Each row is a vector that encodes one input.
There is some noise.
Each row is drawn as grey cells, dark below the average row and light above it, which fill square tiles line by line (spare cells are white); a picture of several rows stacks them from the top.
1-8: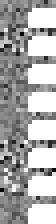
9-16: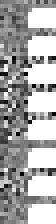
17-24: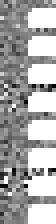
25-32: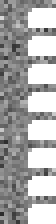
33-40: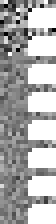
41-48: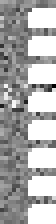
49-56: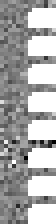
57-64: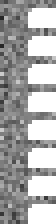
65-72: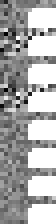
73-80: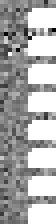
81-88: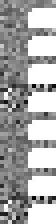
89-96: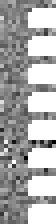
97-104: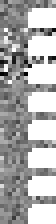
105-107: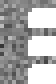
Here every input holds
either a point on a 7-point line, or four true/false values.
